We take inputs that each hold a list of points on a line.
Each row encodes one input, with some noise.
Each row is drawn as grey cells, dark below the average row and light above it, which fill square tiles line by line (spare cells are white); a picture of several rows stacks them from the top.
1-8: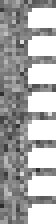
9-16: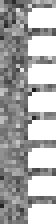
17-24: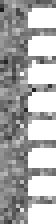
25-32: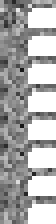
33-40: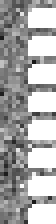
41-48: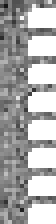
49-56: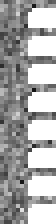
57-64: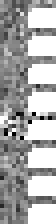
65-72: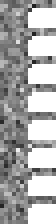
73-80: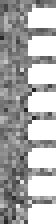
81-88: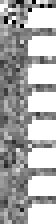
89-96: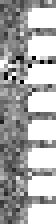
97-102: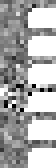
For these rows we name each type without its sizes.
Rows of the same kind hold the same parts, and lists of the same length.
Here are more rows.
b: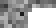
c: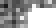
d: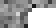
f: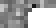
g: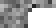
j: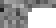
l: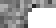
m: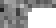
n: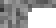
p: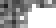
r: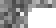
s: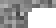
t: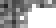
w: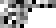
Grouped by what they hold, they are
b, d, g, j, l, m, n, s
c, p, r, t
f
w

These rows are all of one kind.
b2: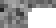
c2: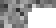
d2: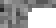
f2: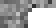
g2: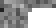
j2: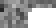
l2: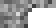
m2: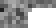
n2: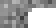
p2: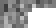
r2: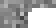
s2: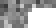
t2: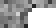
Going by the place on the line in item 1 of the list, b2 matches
d2, g2, j2 and m2.
